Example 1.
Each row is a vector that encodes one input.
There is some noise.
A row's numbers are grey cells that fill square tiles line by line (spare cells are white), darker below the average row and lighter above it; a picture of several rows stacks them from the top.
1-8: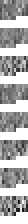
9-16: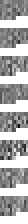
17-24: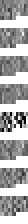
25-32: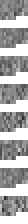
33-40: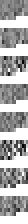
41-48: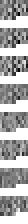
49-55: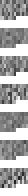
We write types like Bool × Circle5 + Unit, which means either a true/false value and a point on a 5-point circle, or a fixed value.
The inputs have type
Tree11.
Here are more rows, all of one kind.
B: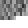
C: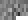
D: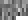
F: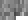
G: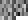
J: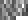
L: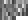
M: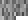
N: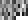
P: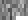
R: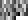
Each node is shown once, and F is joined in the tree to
B and R.
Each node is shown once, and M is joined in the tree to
G and N.
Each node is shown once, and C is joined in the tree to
B and G.
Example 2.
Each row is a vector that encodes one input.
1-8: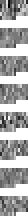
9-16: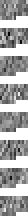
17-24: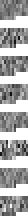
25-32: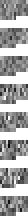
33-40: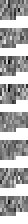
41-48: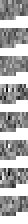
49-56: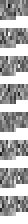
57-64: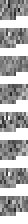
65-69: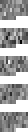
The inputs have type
Bool × Bool × Bool.
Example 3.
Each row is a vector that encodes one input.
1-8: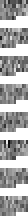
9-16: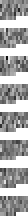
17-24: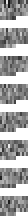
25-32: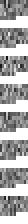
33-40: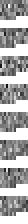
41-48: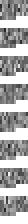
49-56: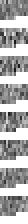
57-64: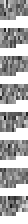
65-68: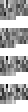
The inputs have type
Bool × Bool × Bool × Bool.
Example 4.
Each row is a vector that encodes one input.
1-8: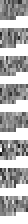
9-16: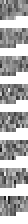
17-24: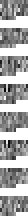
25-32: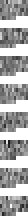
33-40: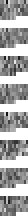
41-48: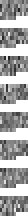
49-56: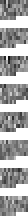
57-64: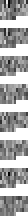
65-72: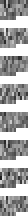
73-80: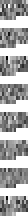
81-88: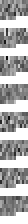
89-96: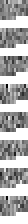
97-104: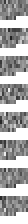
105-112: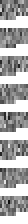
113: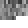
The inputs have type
Bool × Bool × Bool × Bool.
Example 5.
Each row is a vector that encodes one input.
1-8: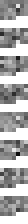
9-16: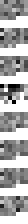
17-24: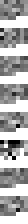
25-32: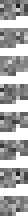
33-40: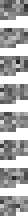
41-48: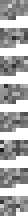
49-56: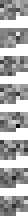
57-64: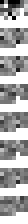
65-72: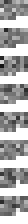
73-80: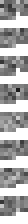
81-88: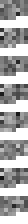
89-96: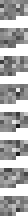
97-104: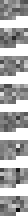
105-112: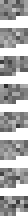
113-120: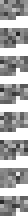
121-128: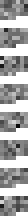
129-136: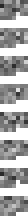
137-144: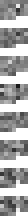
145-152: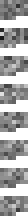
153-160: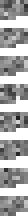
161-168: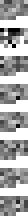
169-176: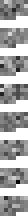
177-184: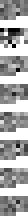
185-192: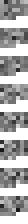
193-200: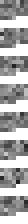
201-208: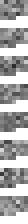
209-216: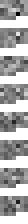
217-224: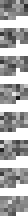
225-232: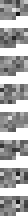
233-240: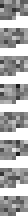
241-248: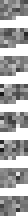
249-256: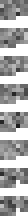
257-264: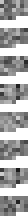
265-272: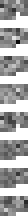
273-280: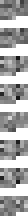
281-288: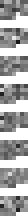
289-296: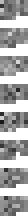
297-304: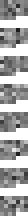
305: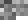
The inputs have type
Bool × Bool × Bool × Bool × Bool + Unit.
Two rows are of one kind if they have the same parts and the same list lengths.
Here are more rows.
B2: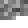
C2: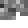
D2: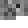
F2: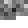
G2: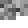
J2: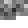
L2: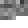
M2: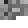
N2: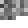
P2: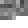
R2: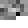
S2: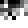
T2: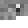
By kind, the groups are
B2, C2, D2, F2, G2, J2, L2, M2, N2, P2, R2, T2
S2

